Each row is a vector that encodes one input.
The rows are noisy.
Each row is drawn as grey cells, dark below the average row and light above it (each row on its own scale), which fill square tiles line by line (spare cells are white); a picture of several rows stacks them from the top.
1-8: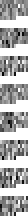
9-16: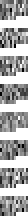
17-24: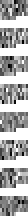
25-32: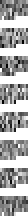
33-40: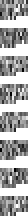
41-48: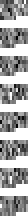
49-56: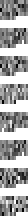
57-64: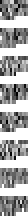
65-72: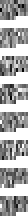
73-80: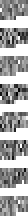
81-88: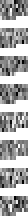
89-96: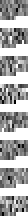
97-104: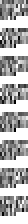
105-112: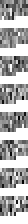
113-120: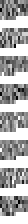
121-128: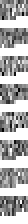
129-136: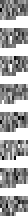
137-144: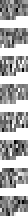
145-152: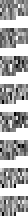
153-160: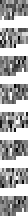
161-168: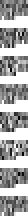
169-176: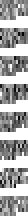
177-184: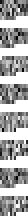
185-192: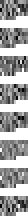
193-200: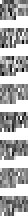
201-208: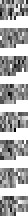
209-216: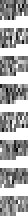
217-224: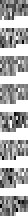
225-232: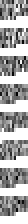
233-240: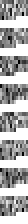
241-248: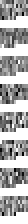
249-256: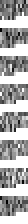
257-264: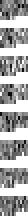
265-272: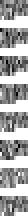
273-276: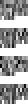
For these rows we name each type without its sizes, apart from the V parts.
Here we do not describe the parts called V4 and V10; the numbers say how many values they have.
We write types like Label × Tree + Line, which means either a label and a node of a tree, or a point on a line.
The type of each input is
Bool × Label × V4 × V10.
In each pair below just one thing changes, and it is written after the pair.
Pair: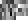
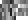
the label
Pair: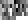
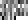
the true/false value
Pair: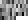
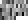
the value of V4
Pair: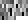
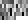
the value of V4
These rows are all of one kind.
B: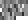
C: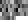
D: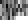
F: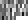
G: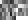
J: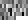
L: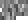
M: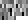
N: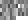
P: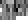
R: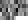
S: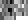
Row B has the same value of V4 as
D, G, R and S.
